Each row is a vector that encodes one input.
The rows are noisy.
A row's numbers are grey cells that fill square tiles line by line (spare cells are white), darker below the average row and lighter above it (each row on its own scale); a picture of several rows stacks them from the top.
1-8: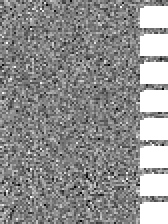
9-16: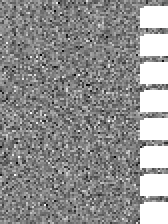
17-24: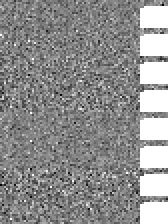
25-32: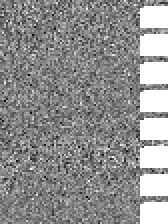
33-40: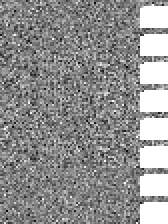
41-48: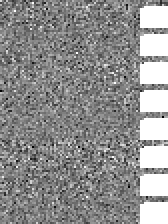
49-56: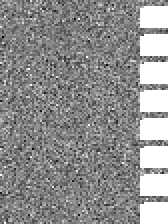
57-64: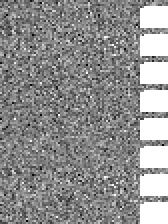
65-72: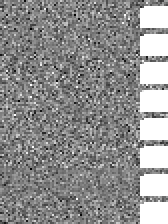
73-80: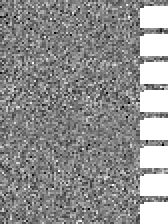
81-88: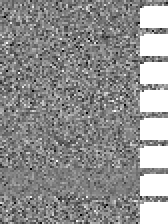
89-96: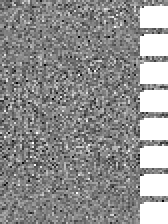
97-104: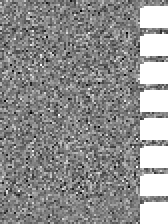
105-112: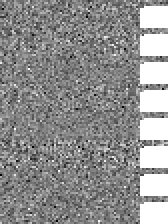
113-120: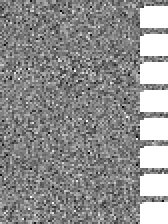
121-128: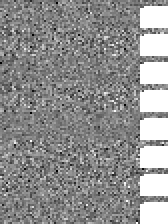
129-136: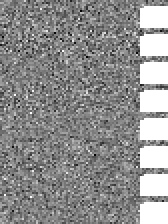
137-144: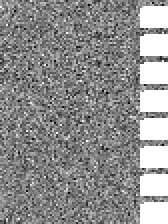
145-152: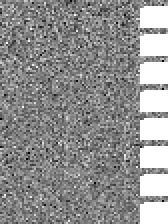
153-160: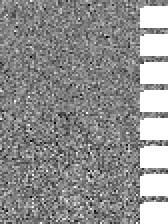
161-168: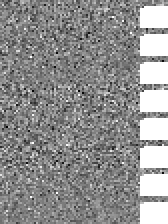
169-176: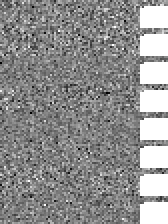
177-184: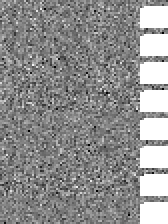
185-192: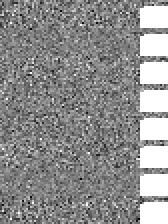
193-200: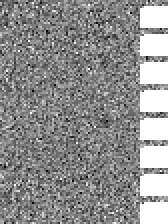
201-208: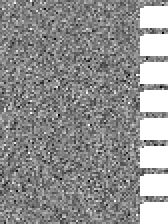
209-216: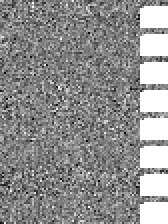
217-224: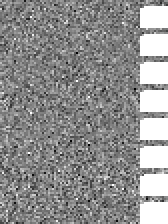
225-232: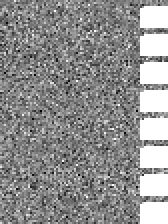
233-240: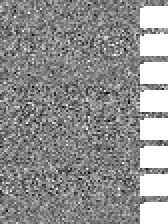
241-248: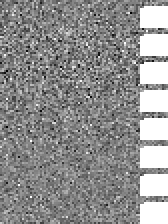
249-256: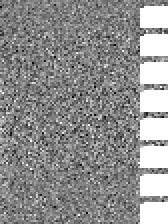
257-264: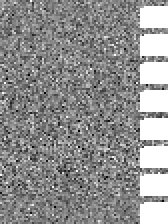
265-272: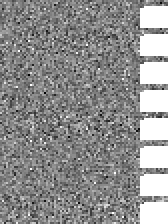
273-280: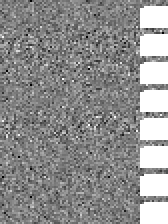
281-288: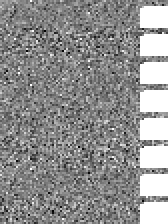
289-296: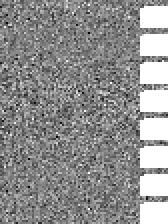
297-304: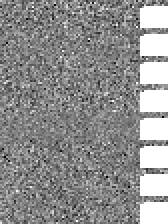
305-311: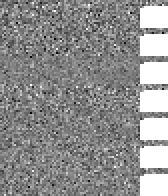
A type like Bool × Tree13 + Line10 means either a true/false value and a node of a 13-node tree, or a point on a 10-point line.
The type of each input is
(Bool × Bool × Bool + Tree12) × Label7 × Line9 + Line6.
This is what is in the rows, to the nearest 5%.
About 90% of them hold one of 7 labels and a point on a 9-point line, together with either a node of a 12-node tree, or three true/false values. The rest hold a point on a 6-point line.
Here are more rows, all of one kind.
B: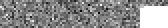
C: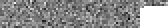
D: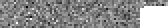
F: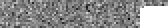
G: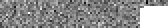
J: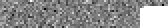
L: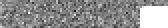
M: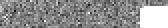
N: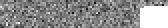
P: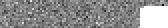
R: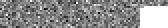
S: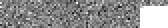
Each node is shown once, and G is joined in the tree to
M.
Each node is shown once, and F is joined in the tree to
S.
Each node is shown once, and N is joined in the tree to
B, C and S.
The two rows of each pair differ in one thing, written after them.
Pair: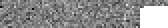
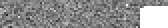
the label
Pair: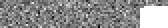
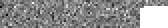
the label
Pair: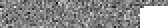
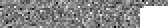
one of the three true/false values
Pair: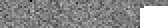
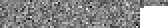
the place on the 9-point line
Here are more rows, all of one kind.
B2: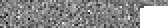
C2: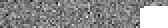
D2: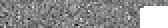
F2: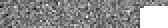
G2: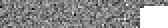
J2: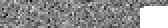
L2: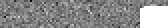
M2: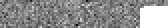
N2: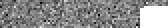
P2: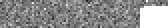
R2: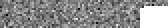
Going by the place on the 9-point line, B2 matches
D2, J2 and M2.
